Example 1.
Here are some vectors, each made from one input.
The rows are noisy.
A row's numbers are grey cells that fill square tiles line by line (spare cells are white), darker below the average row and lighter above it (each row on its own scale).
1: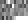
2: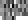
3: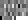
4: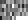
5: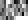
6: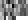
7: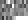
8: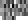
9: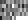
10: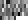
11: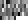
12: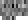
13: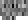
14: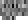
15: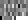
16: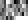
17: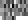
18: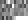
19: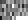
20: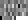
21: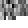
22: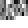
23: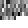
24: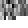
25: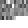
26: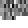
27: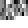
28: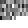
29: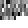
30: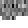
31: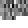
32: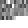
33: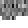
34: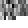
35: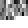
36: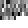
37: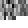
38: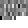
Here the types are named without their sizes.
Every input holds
a point on a circle.
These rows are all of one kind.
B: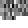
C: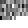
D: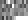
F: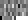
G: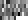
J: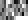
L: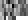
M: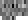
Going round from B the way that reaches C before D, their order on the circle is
B, L, G, F, C, D, J, M.
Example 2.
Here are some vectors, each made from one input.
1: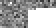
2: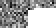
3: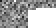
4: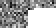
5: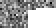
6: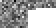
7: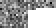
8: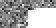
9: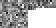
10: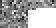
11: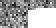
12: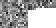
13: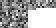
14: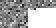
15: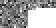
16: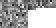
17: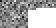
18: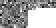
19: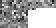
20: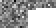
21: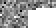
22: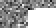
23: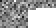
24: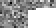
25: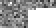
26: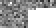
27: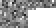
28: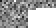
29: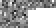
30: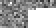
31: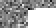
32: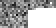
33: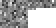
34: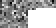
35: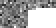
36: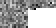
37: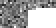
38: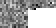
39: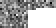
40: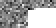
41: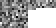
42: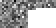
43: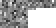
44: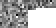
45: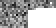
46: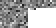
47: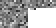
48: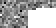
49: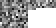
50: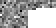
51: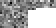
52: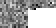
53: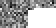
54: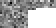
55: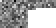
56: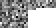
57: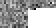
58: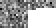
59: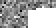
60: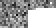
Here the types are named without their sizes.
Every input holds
four true/false values.
